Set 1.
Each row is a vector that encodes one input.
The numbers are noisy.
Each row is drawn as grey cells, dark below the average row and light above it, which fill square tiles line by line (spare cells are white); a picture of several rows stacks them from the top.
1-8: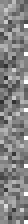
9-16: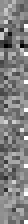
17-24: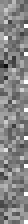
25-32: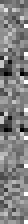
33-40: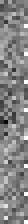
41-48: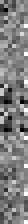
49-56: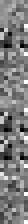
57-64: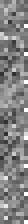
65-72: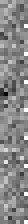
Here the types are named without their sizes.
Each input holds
a list of points on a line.
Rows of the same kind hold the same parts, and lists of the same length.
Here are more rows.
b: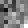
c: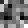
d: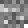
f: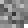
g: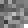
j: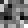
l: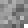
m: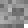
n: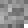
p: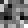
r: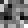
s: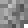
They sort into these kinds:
b, g
c, j, p, r
d, f, l, m, n, s

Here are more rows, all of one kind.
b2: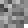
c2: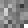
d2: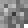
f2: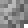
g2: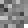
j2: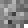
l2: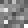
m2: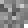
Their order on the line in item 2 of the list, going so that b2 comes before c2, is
d2, m2, j2, f2, l2, b2, g2, c2.
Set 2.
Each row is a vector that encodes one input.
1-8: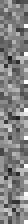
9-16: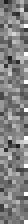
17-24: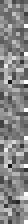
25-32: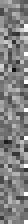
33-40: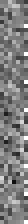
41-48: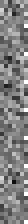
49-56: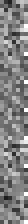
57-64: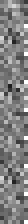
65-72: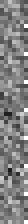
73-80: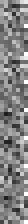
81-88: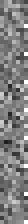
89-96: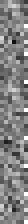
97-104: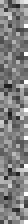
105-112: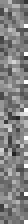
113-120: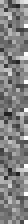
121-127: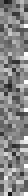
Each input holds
either a fixed value, or a node of a 13-node tree, or four true/false values.
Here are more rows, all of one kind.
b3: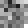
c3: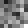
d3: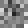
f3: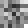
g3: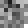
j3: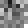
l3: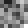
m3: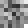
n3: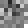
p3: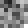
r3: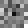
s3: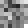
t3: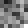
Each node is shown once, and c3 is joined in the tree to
t3.
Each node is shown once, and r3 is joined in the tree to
d3.
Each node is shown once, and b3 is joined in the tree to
g3 and s3.
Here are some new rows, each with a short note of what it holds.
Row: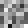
a fixed value
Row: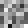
a fixed value
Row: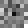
a node of a 13-node tree
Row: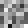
a fixed value
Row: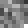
four true/false values
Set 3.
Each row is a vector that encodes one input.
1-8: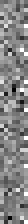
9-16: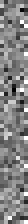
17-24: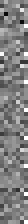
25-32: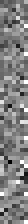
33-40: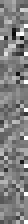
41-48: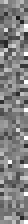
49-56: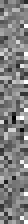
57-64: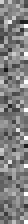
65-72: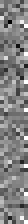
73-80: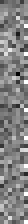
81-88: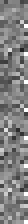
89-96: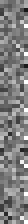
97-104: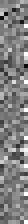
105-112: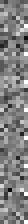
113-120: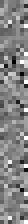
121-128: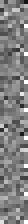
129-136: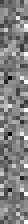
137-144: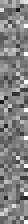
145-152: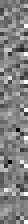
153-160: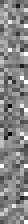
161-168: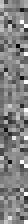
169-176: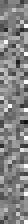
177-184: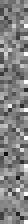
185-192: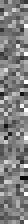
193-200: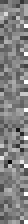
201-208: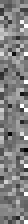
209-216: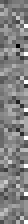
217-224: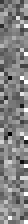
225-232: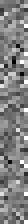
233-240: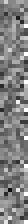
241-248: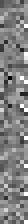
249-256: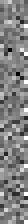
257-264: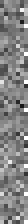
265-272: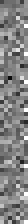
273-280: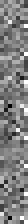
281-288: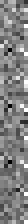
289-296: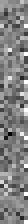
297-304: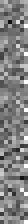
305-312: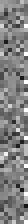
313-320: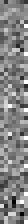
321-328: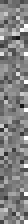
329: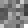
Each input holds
a list of up to two points on a 12-point line.
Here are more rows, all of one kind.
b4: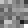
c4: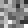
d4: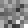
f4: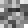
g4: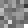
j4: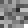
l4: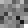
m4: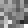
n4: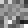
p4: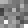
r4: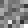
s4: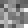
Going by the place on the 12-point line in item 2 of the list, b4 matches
c4, m4, n4 and p4.
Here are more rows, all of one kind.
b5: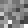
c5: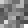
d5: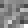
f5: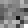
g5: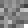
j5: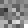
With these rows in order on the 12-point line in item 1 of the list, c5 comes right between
f5 and j5.
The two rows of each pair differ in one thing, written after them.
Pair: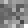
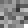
the place on the 12-point line in item 1 of the list
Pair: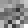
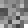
the place on the 12-point line in item 1 of the list
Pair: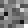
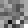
the place on the 12-point line in item 1 of the list
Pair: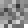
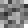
the place on the 12-point line in item 2 of the list
